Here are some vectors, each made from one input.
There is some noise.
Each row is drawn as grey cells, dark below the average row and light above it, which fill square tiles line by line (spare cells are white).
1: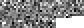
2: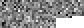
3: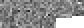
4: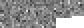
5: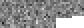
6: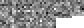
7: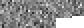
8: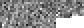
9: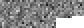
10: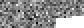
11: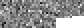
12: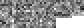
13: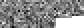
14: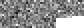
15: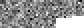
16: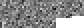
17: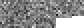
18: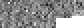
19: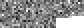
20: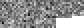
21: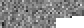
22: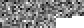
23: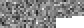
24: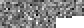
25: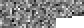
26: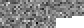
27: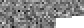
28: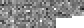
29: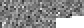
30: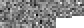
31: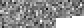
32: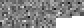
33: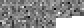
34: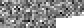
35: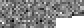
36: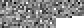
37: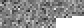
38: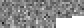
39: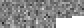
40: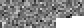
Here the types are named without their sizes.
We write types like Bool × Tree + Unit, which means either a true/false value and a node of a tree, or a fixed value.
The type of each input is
Bool × Line.
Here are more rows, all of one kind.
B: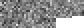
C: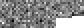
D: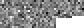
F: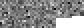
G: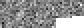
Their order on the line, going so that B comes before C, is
D, G, B, C, F.
